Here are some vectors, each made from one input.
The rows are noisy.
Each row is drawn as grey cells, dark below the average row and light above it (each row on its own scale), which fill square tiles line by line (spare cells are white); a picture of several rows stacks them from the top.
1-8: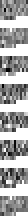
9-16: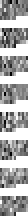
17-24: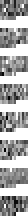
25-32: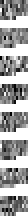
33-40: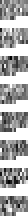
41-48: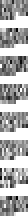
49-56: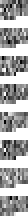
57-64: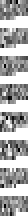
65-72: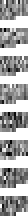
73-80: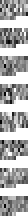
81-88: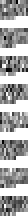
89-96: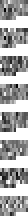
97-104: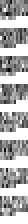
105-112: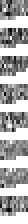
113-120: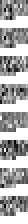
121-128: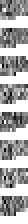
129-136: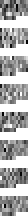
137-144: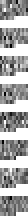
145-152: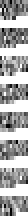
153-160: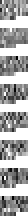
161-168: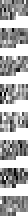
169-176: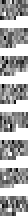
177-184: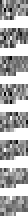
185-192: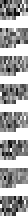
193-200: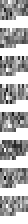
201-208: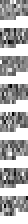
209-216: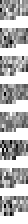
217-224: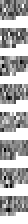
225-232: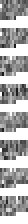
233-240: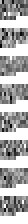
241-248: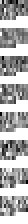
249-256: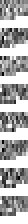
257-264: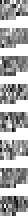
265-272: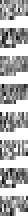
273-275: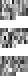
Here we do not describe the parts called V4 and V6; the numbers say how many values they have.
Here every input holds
a value of V6, together with either a point on a 5-point circle and a true/false value, or a value of V4.
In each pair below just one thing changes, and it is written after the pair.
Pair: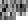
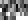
the value of V6
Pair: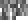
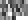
the true/false value
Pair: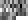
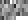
the value of V6
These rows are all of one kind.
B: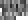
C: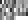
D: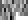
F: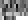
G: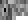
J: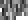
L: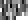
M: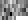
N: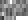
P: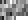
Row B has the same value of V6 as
F, J and L.
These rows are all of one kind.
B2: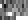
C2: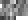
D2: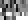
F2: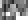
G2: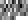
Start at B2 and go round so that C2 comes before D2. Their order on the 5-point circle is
B2, C2, G2, F2, D2.
